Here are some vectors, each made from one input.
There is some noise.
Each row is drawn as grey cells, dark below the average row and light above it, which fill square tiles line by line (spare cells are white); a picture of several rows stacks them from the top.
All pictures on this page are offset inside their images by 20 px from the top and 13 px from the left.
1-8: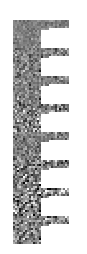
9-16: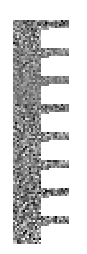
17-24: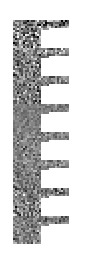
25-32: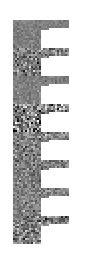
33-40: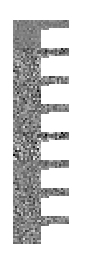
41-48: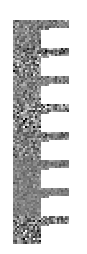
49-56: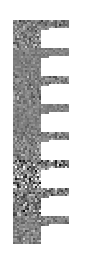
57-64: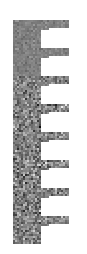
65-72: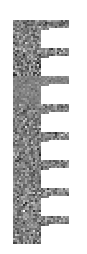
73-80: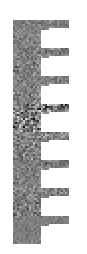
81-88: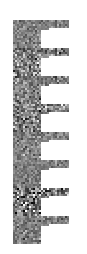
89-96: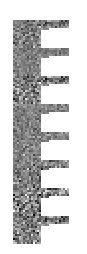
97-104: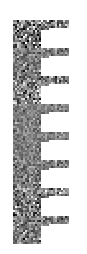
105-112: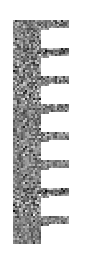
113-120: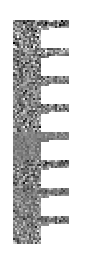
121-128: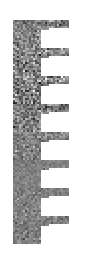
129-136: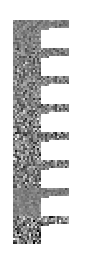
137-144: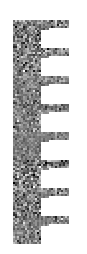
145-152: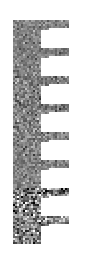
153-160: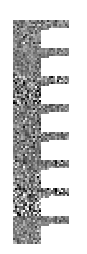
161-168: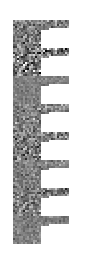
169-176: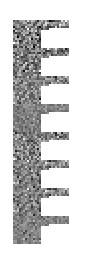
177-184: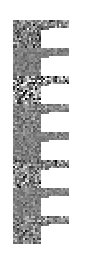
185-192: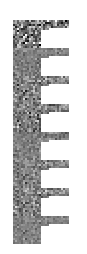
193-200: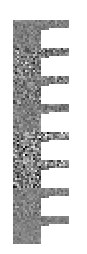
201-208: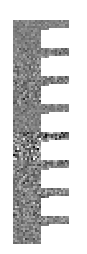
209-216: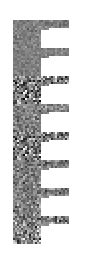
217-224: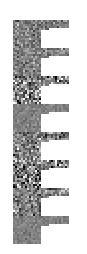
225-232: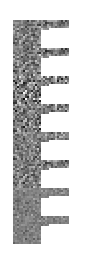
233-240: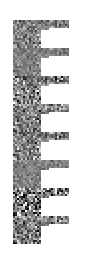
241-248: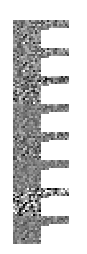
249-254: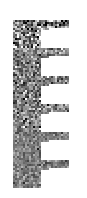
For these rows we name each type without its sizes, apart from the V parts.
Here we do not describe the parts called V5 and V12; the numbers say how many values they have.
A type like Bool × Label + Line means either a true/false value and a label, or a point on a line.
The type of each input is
Bool × (Line + V12) + V5.
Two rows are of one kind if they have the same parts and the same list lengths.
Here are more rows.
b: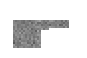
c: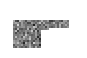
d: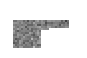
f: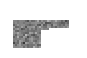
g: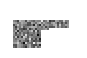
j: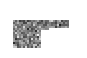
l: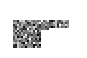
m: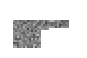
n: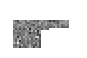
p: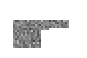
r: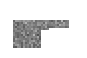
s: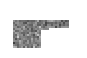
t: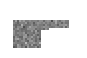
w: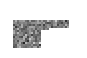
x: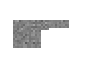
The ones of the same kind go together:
b, t
c, g, l, n, p
d, f, j, m, r, s, w, x

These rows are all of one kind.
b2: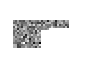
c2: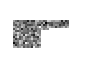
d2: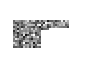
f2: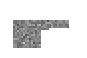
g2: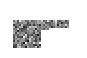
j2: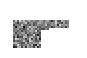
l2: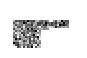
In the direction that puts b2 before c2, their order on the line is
l2, j2, d2, b2, f2, g2, c2.
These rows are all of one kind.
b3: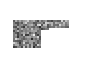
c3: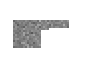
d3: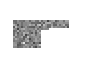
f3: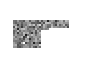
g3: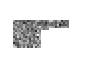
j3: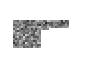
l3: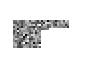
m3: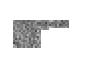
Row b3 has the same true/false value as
g3 and l3.
